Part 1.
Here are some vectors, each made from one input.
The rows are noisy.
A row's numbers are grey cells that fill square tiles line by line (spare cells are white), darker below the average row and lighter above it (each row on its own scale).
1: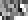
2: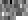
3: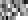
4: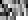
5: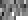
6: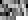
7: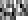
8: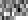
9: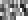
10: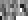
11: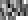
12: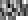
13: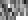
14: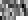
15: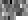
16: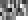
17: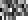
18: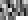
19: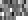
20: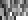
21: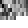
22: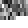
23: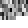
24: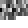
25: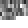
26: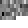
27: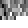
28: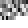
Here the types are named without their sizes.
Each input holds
a point on a line.
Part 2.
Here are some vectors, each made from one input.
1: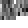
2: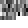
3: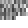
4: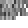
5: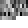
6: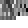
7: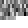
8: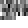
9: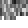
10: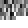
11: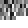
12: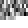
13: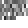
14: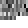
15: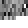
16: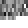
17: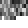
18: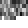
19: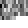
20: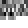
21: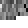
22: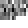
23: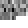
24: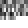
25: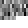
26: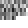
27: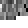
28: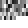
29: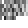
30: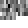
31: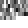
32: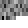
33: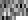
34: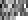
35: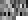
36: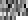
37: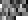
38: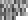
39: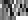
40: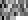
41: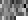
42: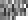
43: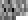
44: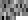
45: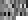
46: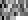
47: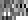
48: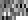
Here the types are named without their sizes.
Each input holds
a label.
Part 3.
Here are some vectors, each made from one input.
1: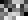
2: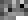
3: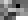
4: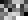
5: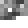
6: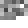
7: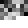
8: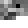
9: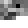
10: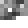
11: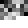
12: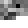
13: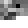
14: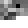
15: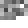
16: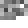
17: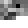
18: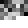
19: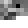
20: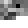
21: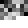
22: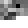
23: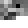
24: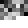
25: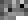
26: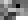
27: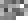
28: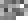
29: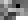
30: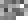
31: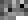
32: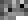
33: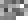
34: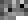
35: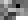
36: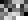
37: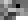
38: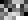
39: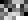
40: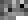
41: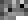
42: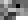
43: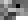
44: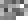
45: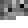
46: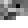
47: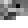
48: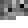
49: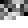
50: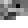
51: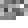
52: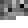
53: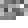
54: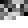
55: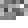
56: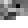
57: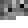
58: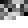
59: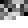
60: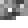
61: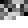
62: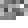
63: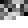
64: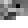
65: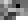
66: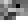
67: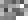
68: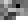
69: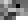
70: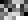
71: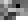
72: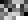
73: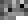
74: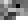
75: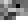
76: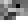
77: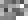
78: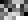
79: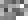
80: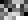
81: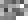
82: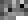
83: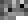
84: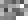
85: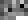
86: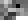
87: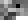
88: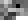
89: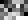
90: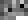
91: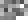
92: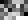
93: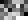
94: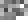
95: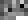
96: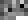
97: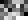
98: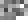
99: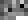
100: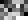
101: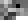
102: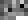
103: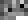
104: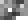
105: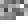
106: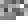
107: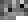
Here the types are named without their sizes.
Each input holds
a point on a line.
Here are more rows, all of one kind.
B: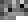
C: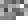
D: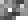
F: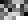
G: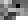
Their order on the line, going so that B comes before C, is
F, B, G, D, C.
